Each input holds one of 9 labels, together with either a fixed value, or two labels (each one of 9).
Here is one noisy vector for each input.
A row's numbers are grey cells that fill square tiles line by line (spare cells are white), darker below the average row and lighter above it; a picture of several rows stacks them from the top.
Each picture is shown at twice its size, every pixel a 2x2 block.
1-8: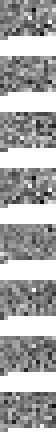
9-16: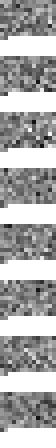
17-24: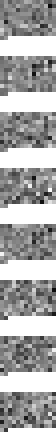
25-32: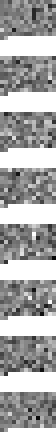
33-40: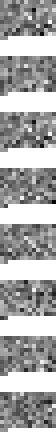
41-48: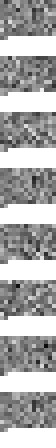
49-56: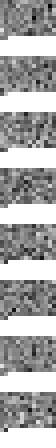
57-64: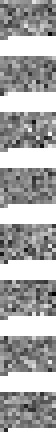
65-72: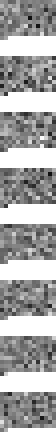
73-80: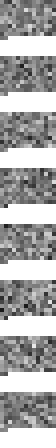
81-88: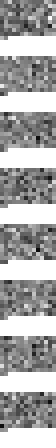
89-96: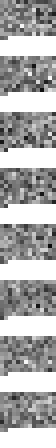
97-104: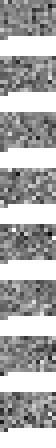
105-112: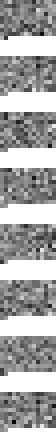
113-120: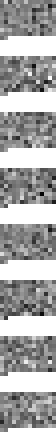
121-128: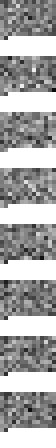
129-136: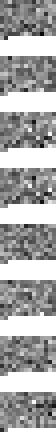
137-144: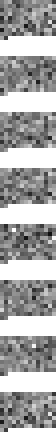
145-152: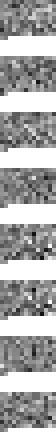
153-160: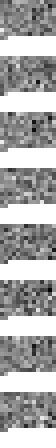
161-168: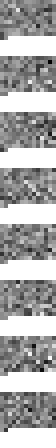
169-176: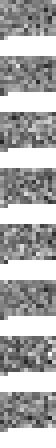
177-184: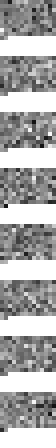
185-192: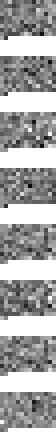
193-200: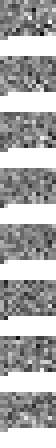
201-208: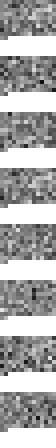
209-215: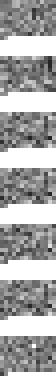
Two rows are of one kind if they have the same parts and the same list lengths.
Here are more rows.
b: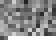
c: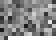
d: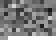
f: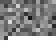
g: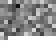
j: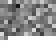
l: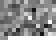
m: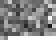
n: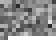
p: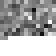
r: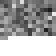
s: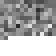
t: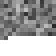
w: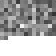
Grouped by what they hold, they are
b, d, f, r, s, t, w
c, g, j, l, m, n, p

